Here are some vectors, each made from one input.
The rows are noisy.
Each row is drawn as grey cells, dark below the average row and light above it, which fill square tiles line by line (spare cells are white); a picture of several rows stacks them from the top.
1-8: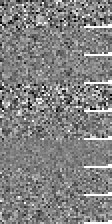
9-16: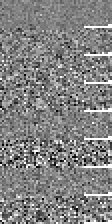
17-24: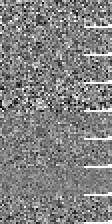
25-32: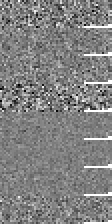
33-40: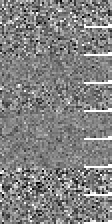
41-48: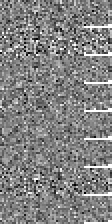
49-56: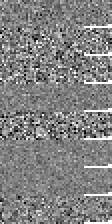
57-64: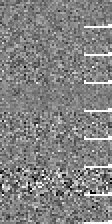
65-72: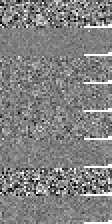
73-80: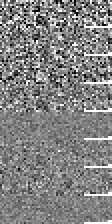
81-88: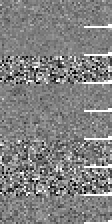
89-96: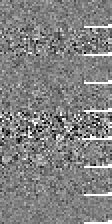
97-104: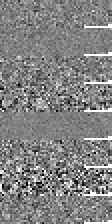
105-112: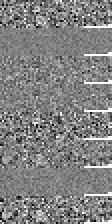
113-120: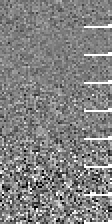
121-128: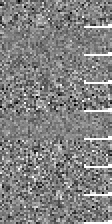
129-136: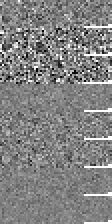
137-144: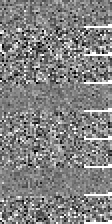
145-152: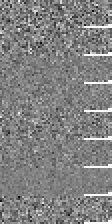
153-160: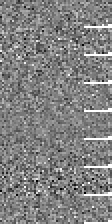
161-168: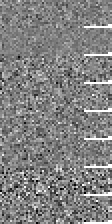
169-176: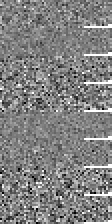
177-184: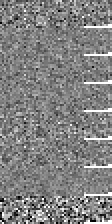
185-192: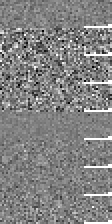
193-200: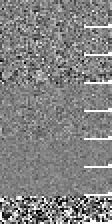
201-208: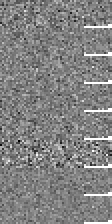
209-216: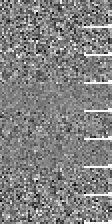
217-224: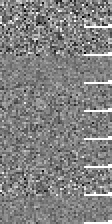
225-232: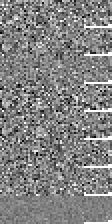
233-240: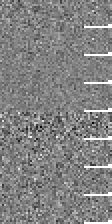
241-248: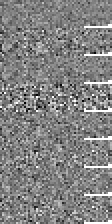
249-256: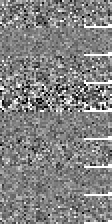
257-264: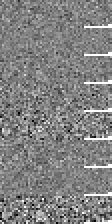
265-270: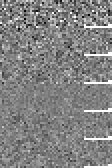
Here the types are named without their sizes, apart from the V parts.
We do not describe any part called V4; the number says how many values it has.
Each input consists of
a point on a circle and a point on a line, together with either three true/false values, or a list of values of V4.
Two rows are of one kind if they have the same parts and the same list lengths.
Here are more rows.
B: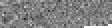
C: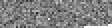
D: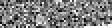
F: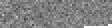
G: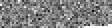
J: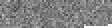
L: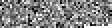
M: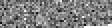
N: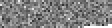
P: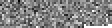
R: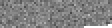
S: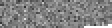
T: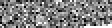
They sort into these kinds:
B, C, F, J, P
D, G, N
L, S
M
R, T

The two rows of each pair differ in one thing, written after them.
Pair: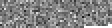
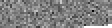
the place on the circle
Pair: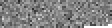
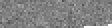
the place on the circle
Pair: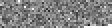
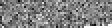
the place on the circle
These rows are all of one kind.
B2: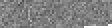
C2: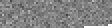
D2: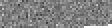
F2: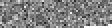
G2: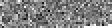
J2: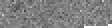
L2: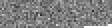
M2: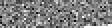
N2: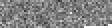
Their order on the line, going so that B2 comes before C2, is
J2, B2, F2, L2, D2, C2, N2, G2, M2.
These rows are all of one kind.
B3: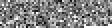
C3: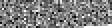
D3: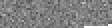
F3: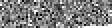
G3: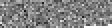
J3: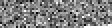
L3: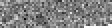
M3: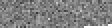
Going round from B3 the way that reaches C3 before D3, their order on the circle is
B3, G3, C3, L3, F3, J3, M3, D3.
